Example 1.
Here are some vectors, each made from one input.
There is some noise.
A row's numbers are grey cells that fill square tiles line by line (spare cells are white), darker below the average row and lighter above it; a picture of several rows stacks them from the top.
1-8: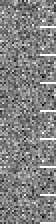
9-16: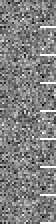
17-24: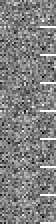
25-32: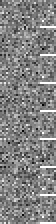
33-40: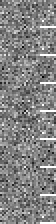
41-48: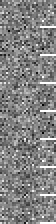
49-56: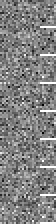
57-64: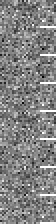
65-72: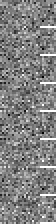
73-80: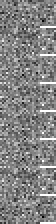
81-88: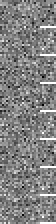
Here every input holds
a true/false value, together with either a point on a 5-point circle, or a fixed value.
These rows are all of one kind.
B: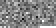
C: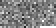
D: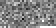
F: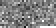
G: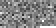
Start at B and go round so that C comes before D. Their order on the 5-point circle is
B, G, C, F, D.
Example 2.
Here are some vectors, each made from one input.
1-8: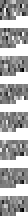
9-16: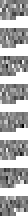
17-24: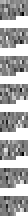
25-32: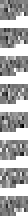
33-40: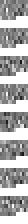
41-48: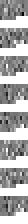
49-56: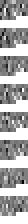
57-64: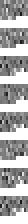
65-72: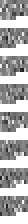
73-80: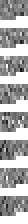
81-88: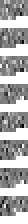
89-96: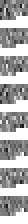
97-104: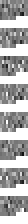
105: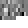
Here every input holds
a point on a 7-point line and four true/false values.
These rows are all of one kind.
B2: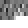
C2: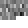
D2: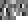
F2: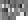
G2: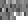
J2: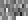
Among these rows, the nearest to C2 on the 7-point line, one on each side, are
B2 and F2.
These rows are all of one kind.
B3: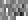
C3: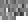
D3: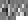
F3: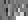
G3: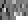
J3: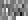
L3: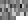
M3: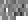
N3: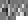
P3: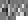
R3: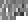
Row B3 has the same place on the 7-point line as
L3 and M3.
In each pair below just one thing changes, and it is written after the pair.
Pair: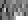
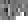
the place on the 7-point line
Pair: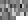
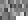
one of the four true/false values
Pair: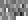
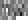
the place on the 7-point line
